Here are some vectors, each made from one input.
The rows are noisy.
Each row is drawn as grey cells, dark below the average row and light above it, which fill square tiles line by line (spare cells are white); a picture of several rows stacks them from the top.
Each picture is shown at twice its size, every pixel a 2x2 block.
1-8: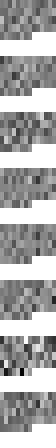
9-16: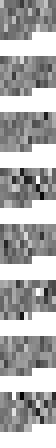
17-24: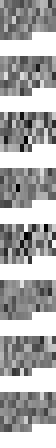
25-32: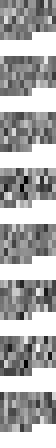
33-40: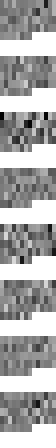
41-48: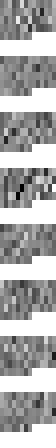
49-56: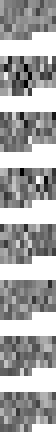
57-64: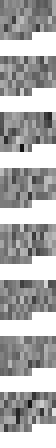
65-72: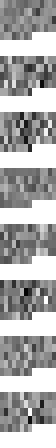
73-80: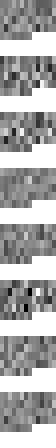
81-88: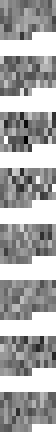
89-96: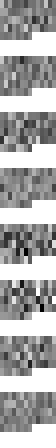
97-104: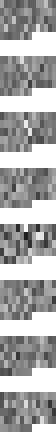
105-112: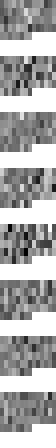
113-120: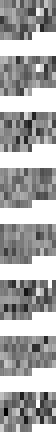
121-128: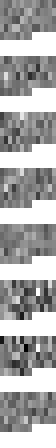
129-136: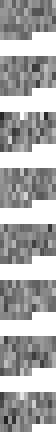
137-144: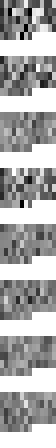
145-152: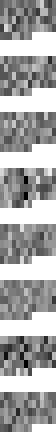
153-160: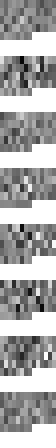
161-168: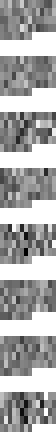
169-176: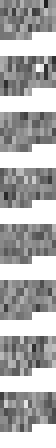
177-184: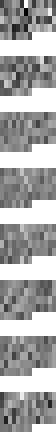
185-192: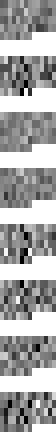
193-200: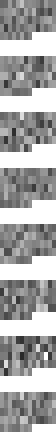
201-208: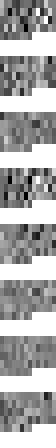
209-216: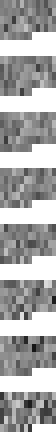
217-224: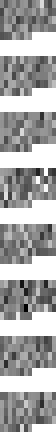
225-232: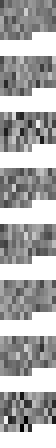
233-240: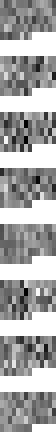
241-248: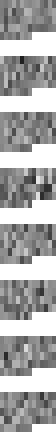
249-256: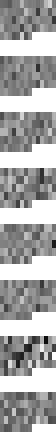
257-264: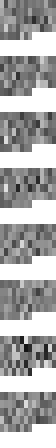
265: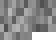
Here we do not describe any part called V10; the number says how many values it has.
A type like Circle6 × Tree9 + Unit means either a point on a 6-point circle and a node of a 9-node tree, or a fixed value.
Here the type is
(Bool × Bool × Bool + Unit) × Line17 + V10 × V10.
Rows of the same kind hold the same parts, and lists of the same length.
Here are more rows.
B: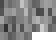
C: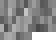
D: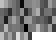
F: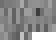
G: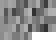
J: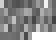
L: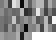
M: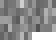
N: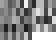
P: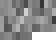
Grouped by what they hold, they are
B, C, F, G, M, P
D, L, N
J

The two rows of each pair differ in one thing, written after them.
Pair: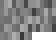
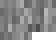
the place on the 17-point line
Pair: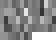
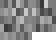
the place on the 17-point line
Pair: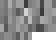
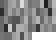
the place on the 17-point line
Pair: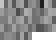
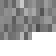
one of the three true/false values
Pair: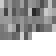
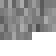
the place on the 17-point line
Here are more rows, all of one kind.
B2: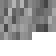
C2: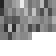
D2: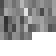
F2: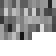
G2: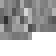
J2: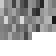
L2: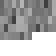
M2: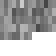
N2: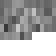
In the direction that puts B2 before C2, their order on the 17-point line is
L2, M2, B2, N2, C2, D2, G2, F2, J2.
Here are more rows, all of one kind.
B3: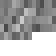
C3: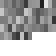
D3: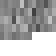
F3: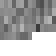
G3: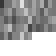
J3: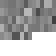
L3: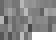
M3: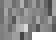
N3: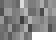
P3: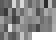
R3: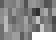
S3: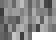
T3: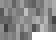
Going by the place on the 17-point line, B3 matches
G3 and P3.
